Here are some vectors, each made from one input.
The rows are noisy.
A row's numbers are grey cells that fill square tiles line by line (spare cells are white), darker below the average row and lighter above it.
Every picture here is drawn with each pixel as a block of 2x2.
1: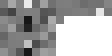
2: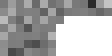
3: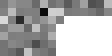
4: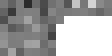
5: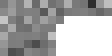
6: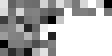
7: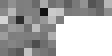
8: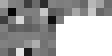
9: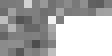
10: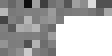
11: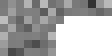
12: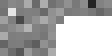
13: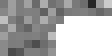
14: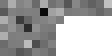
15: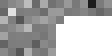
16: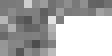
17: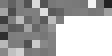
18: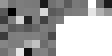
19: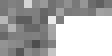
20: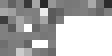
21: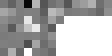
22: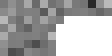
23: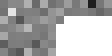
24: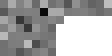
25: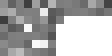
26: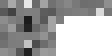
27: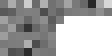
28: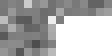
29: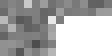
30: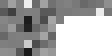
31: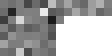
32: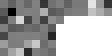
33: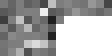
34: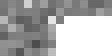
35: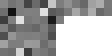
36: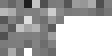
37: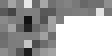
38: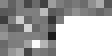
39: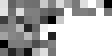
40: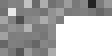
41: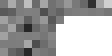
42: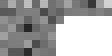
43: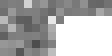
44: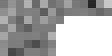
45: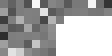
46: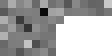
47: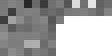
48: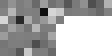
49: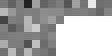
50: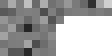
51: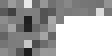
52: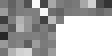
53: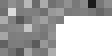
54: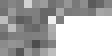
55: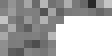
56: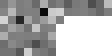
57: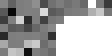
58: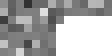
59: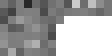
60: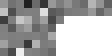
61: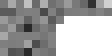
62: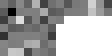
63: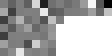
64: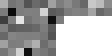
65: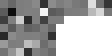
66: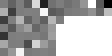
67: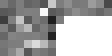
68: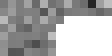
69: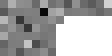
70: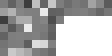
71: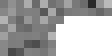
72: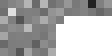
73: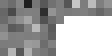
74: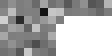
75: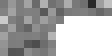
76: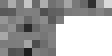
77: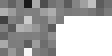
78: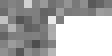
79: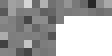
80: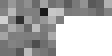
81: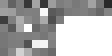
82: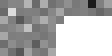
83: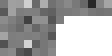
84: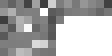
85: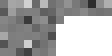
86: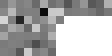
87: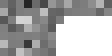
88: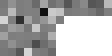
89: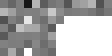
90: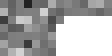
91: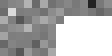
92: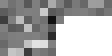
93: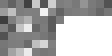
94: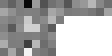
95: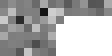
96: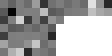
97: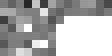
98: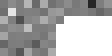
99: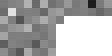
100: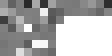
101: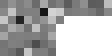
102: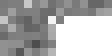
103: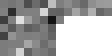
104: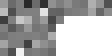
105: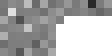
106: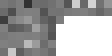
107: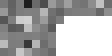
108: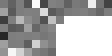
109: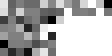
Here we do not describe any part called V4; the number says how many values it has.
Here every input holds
a list of up to two items, each a true/false value and a value of V4.
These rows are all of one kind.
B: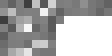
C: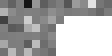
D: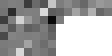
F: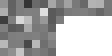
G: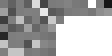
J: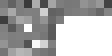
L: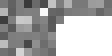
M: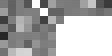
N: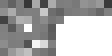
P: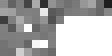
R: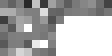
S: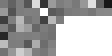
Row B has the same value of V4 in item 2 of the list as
D, L, M and S.
